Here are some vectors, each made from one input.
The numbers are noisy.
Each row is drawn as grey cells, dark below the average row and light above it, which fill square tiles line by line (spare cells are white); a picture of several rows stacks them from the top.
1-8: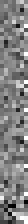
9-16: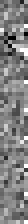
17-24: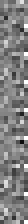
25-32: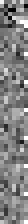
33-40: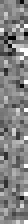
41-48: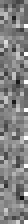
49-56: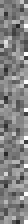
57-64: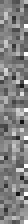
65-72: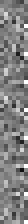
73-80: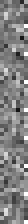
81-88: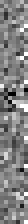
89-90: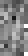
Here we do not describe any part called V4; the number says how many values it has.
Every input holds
a list of up to two items, each a true/false value and a value of V4.
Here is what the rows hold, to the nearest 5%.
All of them are lists of up to two items, each a true/false value and a value of V4: about 5% are empty, 45% hold one and 50% two.
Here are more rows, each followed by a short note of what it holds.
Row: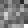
a list of one item
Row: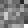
a list of one item
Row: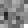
a list of two items
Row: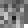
a list of one item
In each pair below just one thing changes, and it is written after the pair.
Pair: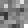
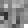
the true/false value in item 1 of the list
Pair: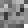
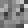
the value of V4 in item 2 of the list
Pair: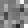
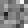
the value of V4 in item 2 of the list
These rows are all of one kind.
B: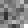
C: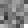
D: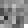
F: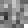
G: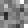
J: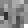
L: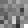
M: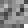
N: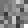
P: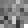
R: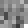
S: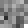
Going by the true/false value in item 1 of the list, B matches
G and M.
